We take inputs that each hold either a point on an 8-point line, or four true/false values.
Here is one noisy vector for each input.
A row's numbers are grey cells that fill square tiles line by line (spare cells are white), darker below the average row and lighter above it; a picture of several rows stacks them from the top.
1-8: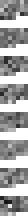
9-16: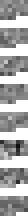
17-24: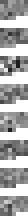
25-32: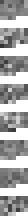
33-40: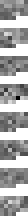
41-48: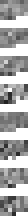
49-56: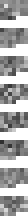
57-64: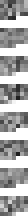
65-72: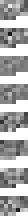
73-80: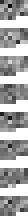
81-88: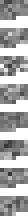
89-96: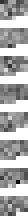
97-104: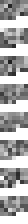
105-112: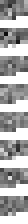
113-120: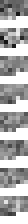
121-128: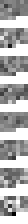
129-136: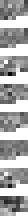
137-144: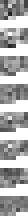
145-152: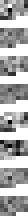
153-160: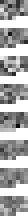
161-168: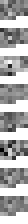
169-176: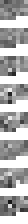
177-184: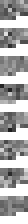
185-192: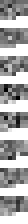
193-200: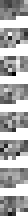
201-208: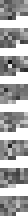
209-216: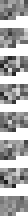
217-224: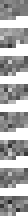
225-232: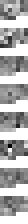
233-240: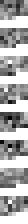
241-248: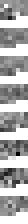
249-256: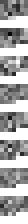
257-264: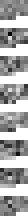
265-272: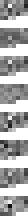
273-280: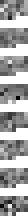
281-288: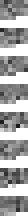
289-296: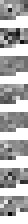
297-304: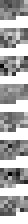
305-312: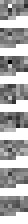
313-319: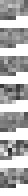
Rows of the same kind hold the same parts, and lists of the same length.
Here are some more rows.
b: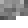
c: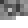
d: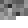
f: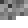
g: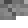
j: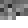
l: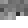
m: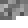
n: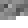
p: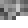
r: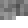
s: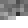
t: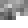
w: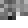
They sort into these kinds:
b, c, d, f, j, l, m, n, p, r, s, t
g, w

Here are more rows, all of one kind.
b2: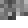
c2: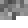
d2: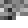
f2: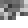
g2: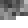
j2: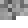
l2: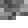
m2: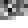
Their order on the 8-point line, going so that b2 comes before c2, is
d2, l2, b2, g2, m2, c2, f2, j2.
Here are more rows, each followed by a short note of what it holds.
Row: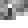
four true/false values
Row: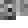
a point on an 8-point line
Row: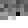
four true/false values
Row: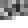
four true/false values
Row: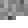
four true/false values
